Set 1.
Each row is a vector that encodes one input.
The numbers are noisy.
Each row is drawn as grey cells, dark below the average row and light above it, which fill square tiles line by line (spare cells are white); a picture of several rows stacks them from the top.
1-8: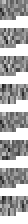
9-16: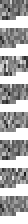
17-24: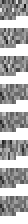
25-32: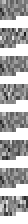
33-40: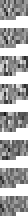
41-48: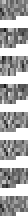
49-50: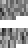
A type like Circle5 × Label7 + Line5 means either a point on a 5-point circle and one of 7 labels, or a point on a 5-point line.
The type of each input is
Label7.
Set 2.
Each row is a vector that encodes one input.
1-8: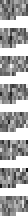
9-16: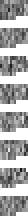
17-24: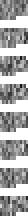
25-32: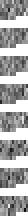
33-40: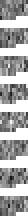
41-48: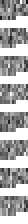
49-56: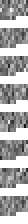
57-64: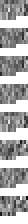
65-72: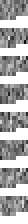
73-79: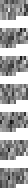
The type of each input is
Bool × Bool × Bool × Bool.
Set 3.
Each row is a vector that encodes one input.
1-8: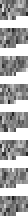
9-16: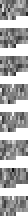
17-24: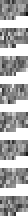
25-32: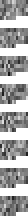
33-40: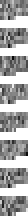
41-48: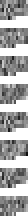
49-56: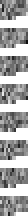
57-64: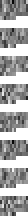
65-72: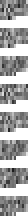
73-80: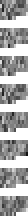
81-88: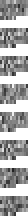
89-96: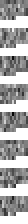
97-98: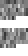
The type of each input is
Bool × Bool × Bool × Bool.
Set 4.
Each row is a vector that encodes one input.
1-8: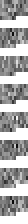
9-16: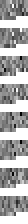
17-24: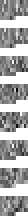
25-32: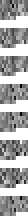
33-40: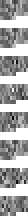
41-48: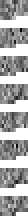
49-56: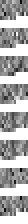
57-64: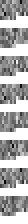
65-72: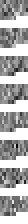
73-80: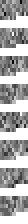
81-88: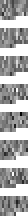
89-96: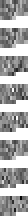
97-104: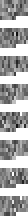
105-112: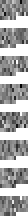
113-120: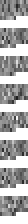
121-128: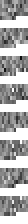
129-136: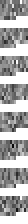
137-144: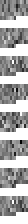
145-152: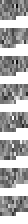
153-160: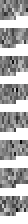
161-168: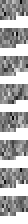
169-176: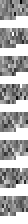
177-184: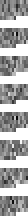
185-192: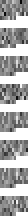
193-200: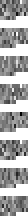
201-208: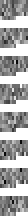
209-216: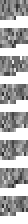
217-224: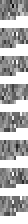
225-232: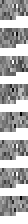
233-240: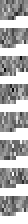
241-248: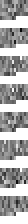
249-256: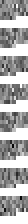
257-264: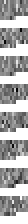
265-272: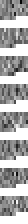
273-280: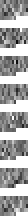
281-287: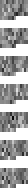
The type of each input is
Bool × Bool × Bool × Bool.
